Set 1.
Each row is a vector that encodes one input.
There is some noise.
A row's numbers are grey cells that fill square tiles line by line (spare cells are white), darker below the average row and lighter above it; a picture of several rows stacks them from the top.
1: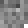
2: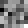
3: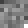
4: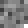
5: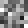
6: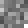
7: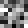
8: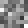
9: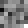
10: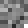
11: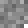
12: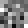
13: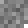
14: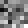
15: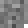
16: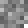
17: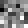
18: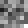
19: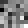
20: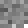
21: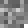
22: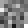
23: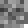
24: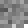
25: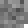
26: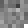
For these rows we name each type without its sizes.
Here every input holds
a point on a circle.
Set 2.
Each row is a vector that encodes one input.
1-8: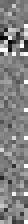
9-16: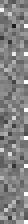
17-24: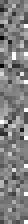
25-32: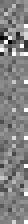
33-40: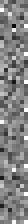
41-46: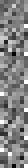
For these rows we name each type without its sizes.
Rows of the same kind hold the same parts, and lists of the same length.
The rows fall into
2 kinds.
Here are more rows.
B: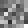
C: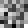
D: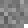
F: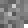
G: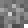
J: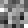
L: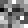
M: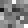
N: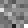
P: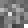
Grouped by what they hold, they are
B, D, F, G, J, N, P
C, L, M

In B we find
a point on a circle.
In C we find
a fixed value.
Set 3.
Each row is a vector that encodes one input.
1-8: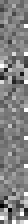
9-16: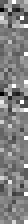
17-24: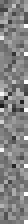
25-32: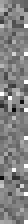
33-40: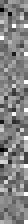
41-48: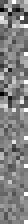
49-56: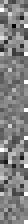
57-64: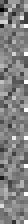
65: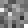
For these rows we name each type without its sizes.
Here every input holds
either a point on a circle, or a fixed value.
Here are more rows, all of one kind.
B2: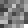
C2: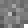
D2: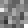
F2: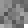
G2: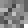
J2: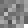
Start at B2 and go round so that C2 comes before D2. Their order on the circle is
B2, C2, F2, G2, D2, J2.
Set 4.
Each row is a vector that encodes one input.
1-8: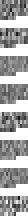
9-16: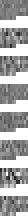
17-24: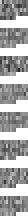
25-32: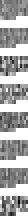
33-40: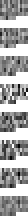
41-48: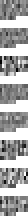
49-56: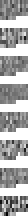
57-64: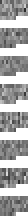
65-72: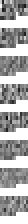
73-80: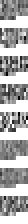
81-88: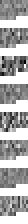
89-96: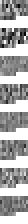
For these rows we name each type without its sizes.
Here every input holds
a point on a line.
